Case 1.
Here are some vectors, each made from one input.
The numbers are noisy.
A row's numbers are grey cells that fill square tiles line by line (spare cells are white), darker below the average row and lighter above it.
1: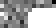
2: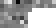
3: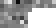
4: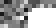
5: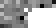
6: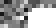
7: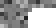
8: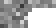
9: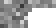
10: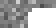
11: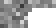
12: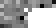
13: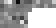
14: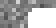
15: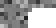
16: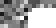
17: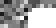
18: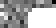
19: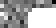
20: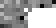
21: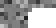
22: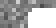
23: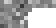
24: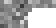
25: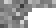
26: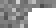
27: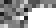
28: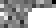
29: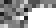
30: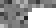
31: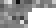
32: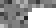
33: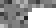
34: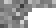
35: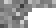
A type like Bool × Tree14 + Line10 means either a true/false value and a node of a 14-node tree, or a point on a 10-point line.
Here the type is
Tree7.
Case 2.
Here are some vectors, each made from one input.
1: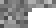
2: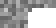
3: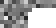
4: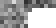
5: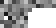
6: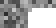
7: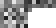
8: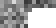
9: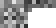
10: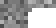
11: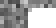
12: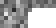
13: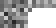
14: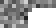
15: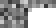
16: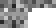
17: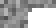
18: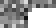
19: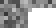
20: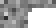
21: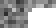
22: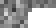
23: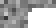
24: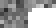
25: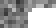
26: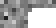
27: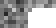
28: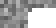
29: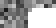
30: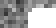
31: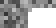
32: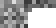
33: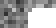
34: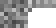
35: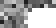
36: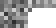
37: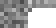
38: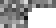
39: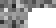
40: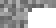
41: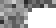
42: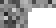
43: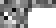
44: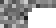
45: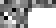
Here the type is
Line7.
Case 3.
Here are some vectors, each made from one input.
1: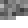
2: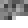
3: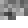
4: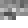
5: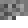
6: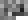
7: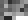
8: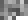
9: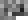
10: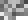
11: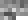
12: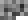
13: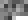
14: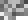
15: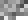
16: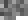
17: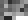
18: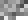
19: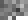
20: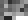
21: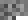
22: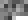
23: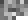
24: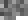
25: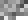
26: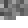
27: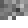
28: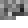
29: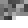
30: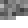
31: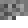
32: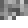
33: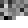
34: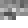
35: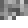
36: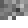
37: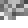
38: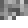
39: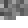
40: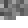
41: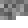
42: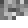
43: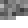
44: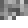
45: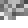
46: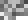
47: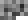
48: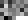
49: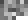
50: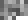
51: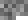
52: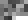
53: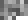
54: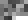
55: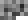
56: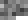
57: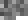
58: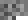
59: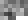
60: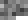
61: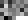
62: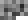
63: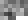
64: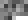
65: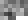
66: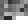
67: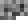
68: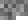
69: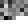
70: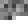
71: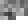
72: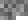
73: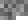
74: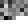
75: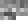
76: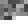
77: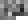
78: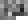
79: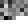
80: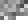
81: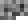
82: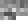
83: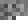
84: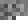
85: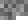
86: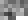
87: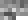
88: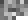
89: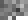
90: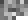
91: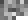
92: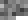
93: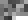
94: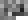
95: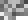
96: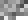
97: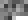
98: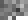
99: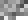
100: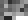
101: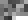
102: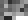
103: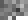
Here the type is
Tree17.
